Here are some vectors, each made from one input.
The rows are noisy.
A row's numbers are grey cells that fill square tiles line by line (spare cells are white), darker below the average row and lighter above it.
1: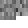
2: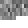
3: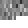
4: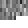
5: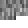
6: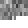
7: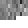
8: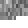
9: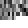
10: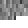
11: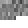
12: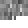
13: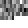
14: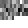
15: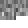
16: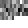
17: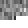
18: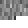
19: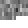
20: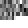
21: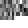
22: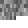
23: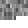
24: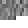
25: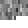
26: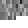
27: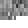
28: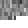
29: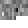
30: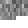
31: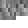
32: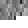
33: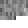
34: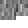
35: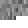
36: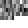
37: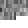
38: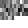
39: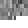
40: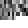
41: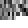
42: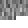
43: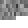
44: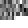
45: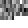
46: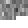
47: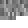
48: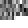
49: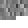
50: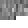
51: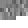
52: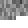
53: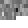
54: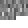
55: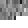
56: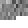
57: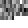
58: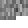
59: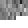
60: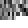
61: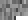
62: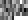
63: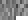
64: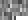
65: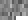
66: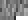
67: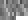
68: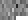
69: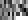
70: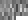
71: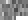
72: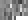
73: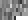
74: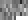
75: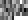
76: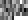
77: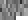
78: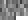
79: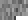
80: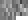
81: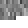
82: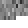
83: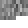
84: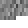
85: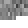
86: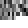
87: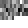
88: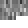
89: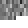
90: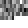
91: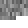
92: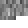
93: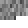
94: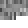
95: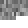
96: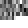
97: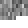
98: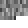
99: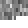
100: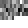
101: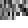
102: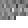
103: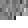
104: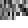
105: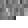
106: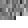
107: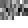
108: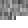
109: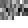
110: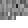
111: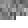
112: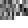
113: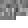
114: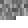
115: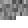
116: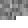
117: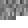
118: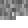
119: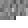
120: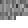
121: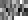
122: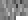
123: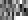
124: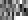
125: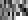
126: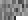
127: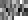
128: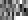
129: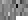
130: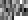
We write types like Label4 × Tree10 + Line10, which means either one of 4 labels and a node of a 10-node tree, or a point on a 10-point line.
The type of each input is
Line4 + Line5 × Line5 × Line5 × Line5 × Line5.
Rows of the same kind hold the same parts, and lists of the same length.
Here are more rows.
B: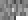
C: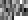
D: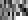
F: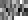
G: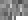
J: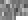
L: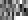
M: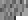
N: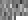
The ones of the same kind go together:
B, G, J, M, N
C, D, F, L

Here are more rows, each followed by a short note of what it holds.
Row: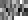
a point on a 4-point line
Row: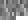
a point on each of five 5-point lines
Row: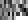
a point on a 4-point line
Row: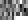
a point on a 4-point line
